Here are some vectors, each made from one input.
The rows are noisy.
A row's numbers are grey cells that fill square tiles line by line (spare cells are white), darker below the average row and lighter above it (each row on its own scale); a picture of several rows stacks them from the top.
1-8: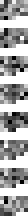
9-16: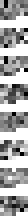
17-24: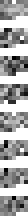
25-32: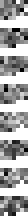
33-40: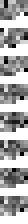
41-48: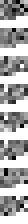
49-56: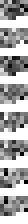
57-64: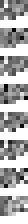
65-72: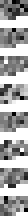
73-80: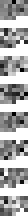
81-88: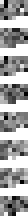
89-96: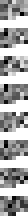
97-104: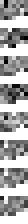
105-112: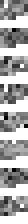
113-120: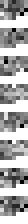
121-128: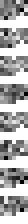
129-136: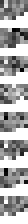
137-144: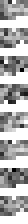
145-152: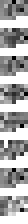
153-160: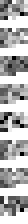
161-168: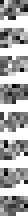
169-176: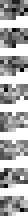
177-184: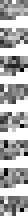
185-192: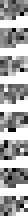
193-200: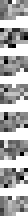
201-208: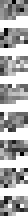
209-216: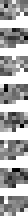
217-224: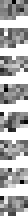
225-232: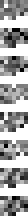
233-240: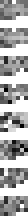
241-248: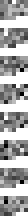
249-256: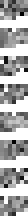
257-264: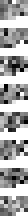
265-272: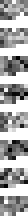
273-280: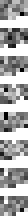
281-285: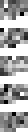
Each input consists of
a true/false value, together with either a point on a 13-point circle, or a fixed value.
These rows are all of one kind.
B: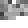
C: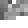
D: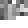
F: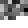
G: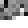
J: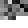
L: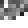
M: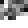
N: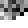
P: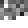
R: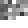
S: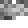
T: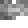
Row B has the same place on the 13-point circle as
C, D, L and P.
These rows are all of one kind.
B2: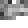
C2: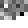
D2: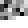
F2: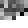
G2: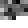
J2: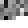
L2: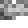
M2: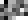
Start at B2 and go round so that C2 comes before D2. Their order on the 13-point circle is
B2, C2, F2, D2, M2, J2, G2, L2.
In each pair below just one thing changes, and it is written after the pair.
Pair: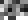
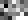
the true/false value
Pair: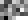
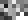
the place on the 13-point circle
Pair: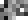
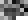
the true/false value
